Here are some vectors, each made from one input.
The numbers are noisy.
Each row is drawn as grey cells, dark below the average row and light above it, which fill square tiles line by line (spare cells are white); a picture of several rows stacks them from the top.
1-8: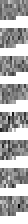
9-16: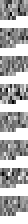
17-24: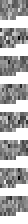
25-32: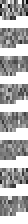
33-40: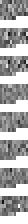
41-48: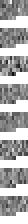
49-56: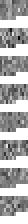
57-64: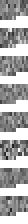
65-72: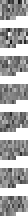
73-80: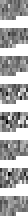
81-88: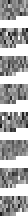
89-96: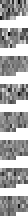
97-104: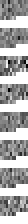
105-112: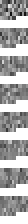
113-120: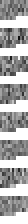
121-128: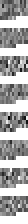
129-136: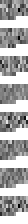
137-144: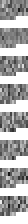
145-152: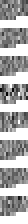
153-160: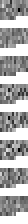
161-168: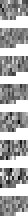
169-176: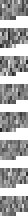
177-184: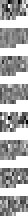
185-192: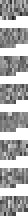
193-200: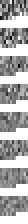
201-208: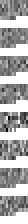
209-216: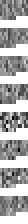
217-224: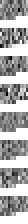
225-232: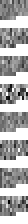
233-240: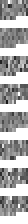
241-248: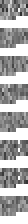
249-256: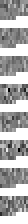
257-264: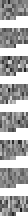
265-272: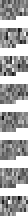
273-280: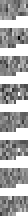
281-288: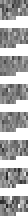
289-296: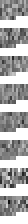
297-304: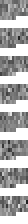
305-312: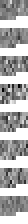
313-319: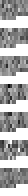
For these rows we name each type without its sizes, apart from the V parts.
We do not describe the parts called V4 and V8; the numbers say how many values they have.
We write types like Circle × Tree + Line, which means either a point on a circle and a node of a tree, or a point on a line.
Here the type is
Bool × (Line + V4) + Label × V8.
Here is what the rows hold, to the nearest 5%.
About 55% of them hold a label and a value of V8. The rest hold a true/false value, together with either a point on a line, or a value of V4.
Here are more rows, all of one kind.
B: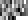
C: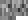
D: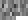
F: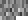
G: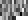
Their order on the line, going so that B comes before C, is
B, G, F, C, D.
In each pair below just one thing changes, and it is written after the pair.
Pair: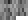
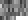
the value of V4
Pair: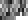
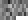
the true/false value
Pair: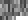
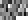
the true/false value
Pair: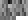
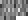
the value of V4
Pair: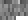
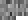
the value of V4
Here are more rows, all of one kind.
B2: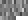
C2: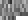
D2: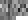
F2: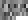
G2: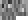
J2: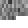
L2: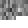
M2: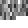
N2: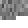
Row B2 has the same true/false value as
D2 and L2.
